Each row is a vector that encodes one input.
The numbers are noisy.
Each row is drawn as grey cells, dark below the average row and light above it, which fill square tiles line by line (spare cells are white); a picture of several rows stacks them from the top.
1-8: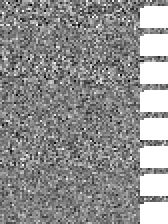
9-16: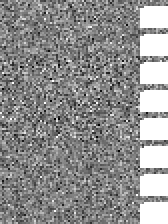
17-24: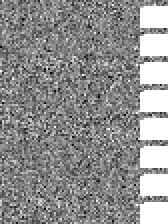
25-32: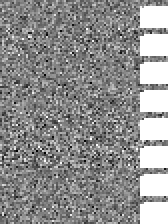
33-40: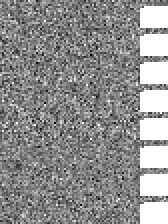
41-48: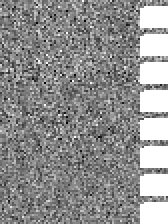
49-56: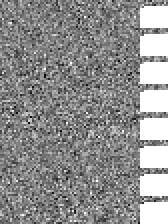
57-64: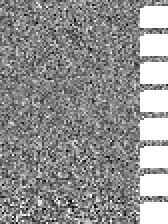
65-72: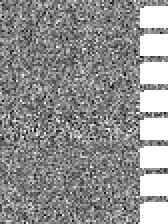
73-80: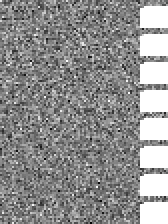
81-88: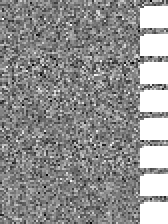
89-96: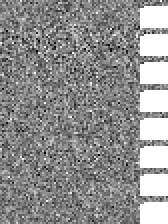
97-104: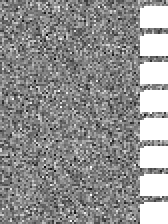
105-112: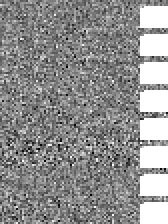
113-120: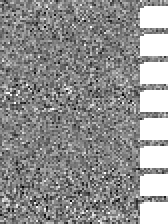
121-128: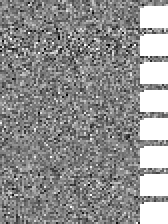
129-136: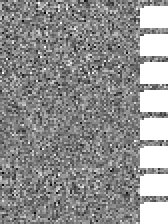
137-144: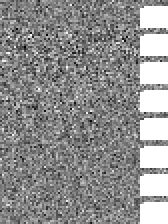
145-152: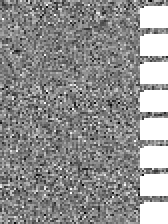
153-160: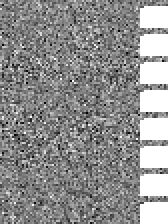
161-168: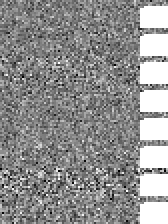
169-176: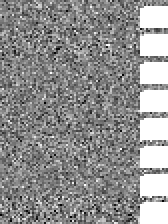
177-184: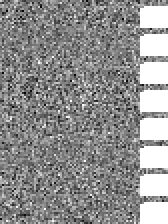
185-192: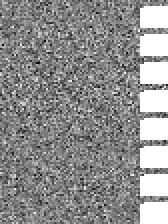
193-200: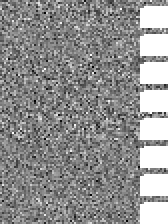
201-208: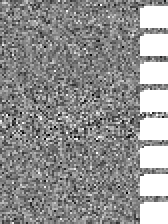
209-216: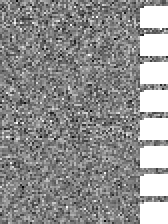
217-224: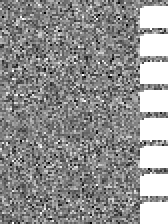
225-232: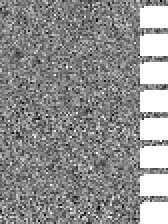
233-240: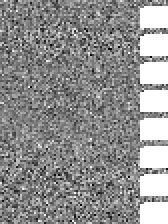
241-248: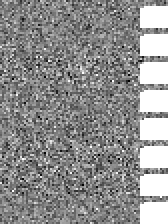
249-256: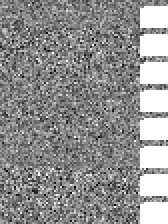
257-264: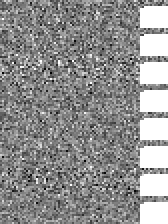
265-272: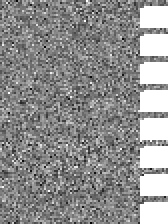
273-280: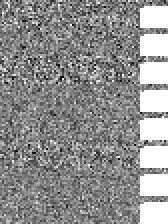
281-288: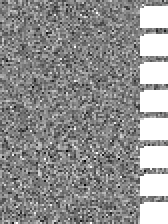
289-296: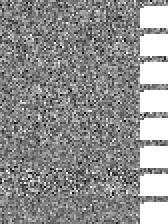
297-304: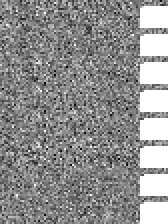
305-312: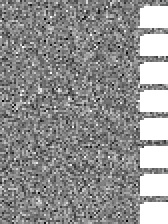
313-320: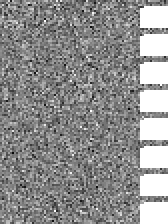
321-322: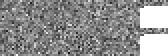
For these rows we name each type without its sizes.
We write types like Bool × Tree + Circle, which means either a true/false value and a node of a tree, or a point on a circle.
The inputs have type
(Bool × Circle + Label) × List(Line).
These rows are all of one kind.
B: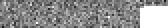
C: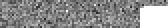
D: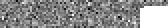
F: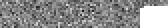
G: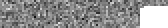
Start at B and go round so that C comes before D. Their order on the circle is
B, C, F, G, D.
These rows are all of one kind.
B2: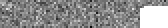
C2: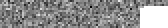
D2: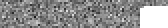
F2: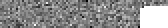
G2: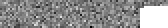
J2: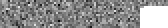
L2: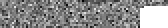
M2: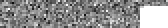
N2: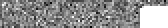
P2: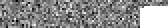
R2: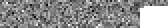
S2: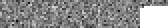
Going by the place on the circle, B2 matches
N2 and S2.
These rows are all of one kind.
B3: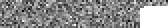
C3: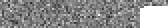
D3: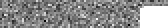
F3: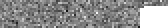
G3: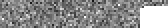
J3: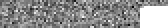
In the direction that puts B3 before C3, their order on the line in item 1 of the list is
F3, G3, J3, B3, D3, C3.
